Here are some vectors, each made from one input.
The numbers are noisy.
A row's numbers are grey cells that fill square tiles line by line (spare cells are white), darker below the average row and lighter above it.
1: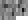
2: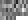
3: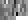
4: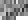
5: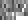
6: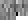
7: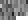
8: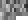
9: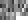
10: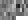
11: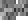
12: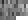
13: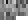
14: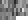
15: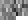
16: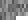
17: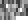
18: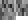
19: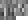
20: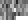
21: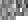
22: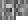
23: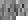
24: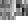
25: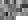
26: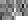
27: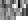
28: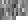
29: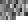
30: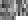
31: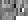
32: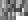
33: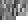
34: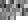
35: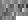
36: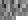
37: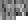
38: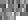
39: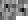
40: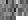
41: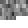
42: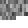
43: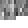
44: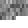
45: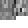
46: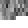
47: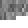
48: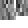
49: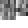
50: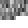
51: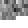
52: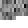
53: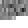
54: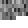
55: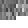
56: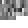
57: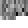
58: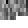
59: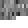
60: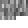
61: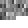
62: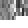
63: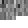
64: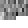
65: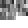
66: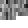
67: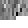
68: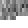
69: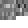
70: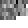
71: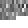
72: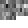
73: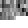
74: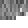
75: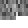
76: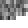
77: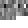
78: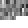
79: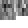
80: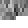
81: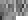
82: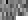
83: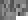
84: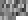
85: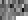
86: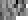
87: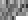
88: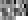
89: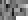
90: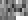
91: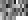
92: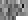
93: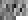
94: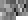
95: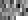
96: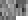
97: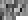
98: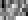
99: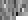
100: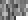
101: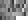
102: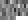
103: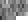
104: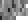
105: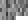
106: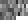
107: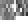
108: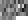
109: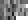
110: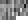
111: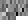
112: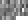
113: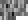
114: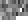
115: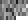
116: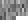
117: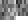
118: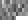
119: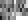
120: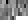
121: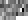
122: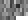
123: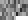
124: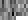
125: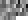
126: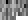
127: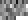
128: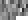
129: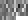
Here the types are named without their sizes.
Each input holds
a node of each of three trees, together with either a fixed value, or three true/false values.
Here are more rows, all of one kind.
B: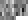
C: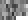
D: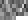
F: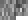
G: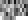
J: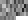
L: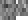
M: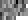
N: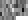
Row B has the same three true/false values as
F, G and N.
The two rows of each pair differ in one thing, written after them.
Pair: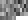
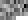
the node of one of the three trees
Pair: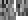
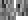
the node of one of the three trees
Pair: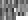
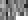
the node of one of the three trees
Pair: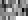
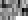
the node of one of the three trees
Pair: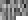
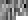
the node of one of the three trees
